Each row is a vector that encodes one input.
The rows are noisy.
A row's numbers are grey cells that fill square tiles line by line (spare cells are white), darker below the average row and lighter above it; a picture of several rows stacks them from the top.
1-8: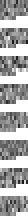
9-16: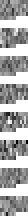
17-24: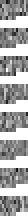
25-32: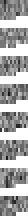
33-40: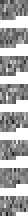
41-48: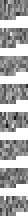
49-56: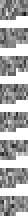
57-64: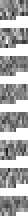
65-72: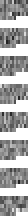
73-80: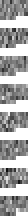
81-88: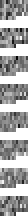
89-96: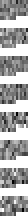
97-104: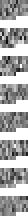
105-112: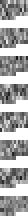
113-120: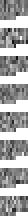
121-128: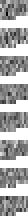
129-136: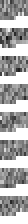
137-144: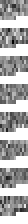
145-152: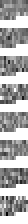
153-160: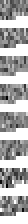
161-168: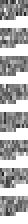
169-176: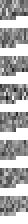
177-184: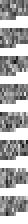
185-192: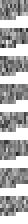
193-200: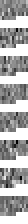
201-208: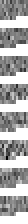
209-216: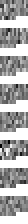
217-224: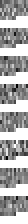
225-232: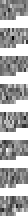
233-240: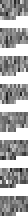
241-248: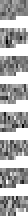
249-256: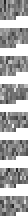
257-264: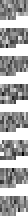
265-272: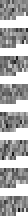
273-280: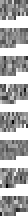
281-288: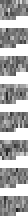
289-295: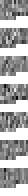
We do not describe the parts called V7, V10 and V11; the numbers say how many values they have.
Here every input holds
either a point on a 6-point circle and a node of a 12-node tree, or a true/false value and a value of V10, or a value of V7 and a value of V11.
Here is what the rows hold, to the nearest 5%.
About 50% of them hold a point on a 6-point circle and a node of a 12-node tree. About 25% of them hold a true/false value and a value of V10. The rest hold a value of V7 and a value of V11.
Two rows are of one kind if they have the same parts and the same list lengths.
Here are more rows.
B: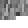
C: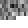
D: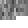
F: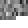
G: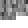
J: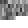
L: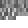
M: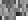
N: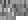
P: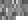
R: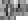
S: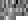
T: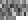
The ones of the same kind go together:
B, J, M, R
C, G, L, N, P, S, T
D, F

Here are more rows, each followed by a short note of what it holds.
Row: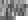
a true/false value and a value of V10
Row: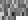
a true/false value and a value of V10
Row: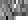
a true/false value and a value of V10
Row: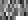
a value of V7 and a value of V11
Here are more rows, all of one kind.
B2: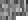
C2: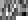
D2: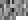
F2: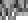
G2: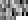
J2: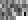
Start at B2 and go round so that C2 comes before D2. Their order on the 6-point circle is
B2, J2, C2, G2, D2, F2.
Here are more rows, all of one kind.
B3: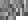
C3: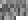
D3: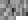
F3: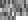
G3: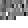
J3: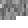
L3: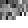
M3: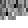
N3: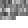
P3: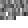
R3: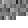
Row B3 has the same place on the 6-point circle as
C3, G3 and P3.
